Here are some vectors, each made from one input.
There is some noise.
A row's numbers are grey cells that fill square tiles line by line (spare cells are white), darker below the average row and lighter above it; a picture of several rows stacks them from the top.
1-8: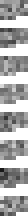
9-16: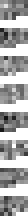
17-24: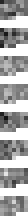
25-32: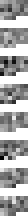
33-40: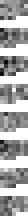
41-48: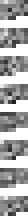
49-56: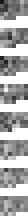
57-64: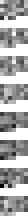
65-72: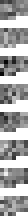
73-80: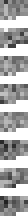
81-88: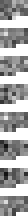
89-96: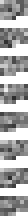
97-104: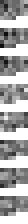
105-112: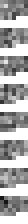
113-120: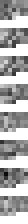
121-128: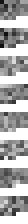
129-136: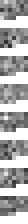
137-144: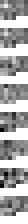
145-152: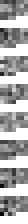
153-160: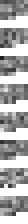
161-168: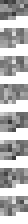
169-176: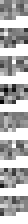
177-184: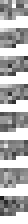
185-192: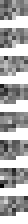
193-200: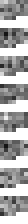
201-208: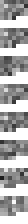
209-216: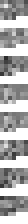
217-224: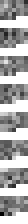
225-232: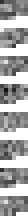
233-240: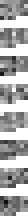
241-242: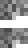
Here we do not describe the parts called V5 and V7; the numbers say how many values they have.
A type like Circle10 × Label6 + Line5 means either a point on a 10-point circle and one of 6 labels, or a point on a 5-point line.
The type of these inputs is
((Bool × Bool × Bool + Unit) × V5 + Line8) × V7.
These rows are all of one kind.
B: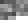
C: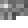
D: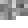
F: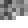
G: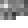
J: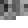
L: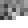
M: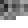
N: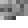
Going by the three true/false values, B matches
D, M and N.
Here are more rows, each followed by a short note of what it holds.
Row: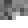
a value of V5 and a value of V7
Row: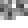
three true/false values, a value of V5 and a value of V7
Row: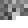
three true/false values, a value of V5 and a value of V7
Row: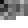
a value of V5 and a value of V7
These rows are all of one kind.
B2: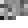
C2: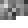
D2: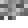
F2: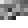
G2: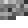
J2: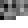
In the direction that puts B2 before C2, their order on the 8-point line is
D2, F2, J2, B2, G2, C2.
